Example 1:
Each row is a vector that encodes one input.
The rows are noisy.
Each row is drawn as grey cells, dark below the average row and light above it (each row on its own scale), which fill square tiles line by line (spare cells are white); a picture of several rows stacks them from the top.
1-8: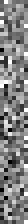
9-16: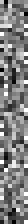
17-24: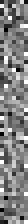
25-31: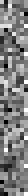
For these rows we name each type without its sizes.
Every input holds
a label.
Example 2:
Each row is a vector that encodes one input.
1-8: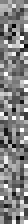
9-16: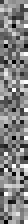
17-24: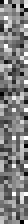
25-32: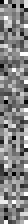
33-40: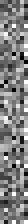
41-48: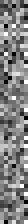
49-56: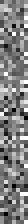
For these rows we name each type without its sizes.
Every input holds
a label.
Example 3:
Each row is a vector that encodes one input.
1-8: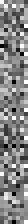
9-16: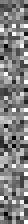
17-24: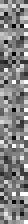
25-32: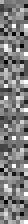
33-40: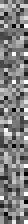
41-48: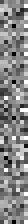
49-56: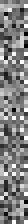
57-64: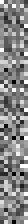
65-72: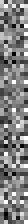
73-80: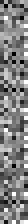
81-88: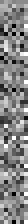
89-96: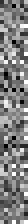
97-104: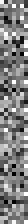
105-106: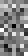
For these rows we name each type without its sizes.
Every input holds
a label.
